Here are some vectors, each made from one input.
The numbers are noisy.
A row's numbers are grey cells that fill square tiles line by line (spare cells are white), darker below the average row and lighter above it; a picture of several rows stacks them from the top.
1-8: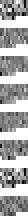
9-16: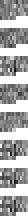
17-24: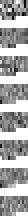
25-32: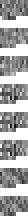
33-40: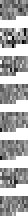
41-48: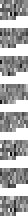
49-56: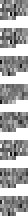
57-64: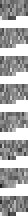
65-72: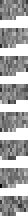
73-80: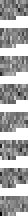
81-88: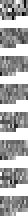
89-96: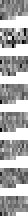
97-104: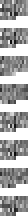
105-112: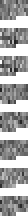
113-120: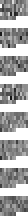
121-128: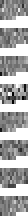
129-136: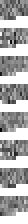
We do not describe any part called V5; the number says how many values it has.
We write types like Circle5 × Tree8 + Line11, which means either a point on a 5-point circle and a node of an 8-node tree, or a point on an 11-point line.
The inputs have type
List3(Bool × V5).
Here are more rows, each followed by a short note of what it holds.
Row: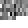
a list of one item
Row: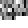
the empty list
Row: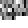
the empty list
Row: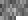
a list of two items
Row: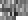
a list of one item
